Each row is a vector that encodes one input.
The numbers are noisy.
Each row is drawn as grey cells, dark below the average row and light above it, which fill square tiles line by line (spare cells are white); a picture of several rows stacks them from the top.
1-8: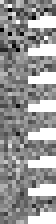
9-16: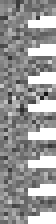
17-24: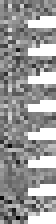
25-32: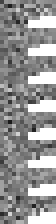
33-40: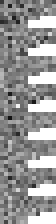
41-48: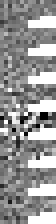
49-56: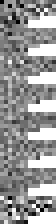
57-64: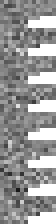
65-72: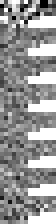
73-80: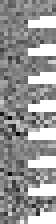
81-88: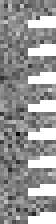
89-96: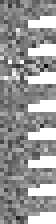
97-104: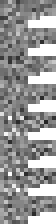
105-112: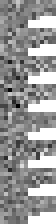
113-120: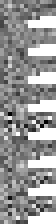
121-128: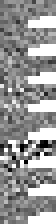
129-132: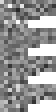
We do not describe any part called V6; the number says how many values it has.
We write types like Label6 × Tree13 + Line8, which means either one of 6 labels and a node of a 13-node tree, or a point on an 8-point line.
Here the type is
List2(Bool × V6).
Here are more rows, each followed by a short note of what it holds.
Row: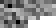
a list of two items
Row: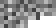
a list of one item
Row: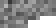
a list of two items
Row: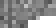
a list of two items
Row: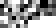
the empty list
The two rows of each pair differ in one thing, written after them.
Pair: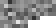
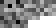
the value of V6 in item 1 of the list
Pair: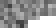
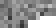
the true/false value in item 2 of the list
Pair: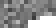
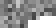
the true/false value in item 1 of the list
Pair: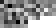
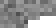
the value of V6 in item 1 of the list
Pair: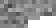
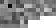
the true/false value in item 1 of the list
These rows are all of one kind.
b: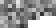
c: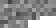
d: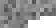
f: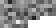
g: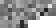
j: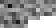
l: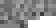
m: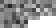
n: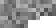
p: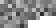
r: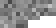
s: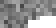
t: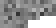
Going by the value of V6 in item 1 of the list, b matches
m and s.
